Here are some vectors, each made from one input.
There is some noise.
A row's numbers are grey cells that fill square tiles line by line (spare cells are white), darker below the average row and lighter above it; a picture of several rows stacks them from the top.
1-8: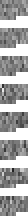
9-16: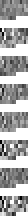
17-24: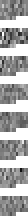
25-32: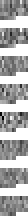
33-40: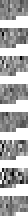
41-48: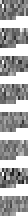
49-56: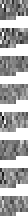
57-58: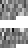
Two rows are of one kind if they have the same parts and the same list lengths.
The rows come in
2 kinds.
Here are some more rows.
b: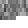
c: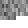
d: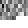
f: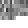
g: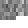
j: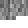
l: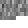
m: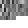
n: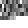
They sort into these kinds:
b, c, d, g, j, l, m
f, n

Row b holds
one of 4 labels and four true/false values.
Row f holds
one of 4 labels.
